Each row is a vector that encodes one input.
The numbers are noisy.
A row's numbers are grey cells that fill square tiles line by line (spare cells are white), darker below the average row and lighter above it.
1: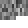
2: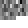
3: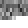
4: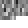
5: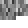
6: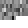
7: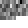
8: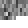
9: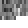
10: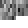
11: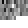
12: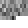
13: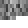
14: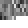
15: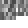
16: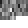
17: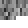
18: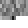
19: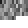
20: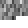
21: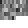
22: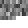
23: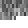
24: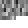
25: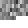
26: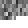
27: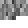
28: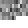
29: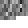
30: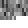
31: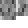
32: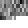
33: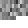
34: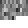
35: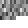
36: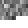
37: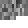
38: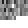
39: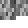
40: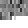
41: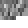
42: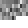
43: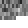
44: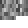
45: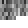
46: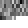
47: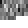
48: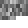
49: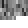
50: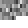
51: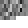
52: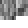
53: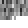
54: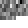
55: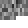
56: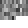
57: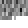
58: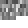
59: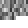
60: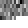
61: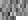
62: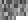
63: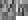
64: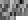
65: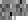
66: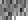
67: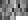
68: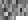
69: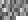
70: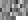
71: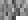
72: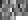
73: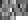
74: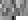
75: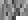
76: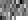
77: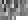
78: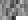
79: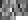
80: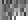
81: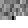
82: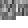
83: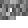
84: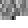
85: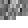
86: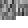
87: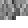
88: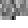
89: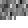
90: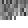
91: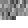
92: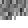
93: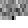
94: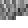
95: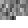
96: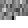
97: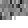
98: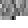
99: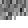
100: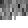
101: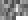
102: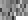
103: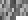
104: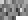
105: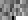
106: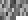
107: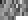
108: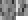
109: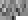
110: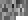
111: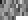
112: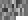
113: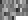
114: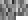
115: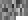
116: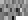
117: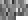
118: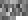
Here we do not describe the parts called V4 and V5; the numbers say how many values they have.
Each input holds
a node of an 8-node tree, together with either a true/false value and a value of V4, or a value of V5.
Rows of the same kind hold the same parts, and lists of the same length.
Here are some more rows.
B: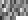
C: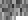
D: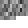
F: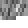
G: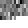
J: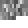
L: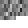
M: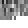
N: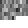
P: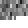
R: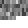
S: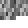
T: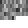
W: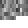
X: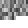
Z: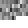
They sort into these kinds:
B, F, J, N, S, T, W, X, Z
C, D, G, L, M, P, R

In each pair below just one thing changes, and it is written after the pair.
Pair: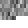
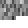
the node of the tree
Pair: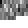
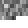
the node of the tree
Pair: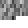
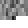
the node of the tree
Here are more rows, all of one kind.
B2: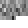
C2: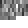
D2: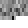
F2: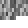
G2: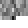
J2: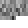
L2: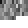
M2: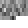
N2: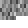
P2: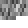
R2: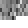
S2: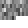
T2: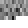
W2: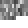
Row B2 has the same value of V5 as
J2, M2, N2 and S2.
